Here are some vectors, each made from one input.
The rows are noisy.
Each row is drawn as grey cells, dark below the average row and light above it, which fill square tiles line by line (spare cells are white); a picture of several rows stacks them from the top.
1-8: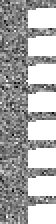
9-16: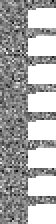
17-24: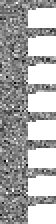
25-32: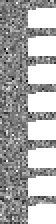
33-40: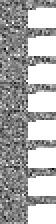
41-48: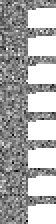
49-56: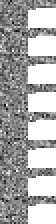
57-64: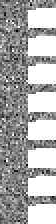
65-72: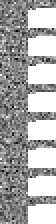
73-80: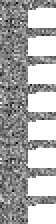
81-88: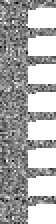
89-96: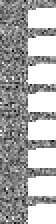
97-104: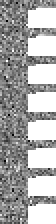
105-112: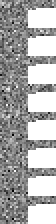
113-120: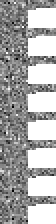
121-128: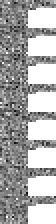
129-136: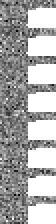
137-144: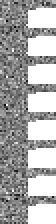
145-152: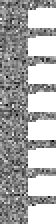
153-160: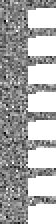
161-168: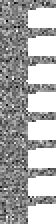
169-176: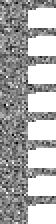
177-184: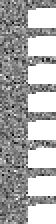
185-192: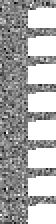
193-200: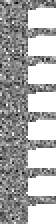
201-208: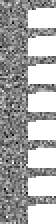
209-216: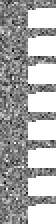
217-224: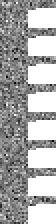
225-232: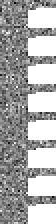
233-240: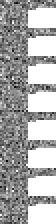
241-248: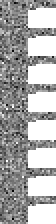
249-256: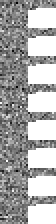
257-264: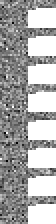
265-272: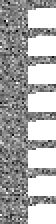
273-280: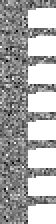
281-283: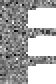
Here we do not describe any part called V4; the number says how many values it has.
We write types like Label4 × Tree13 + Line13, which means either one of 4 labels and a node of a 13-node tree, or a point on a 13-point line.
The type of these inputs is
(Bool × Bool × Bool × Label5 × Line9 × V4 + Circle8) × Line5.
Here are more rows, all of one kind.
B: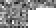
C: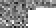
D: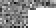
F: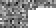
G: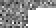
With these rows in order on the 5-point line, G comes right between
C and F.
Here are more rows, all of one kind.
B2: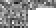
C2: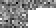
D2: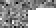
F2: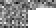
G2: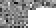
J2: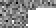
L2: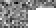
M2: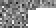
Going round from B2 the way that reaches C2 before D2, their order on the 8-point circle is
B2, F2, M2, C2, J2, D2, L2, G2.
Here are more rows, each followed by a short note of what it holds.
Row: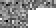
a point on an 8-point circle and a point on a 5-point line
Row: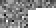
one of 5 labels, a point on a 5-point line, a point on a 9-point line, three true/false values and a value of V4
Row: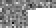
one of 5 labels, a point on a 5-point line, a point on a 9-point line, three true/false values and a value of V4
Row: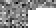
a point on an 8-point circle and a point on a 5-point line
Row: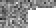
one of 5 labels, a point on a 5-point line, a point on a 9-point line, three true/false values and a value of V4
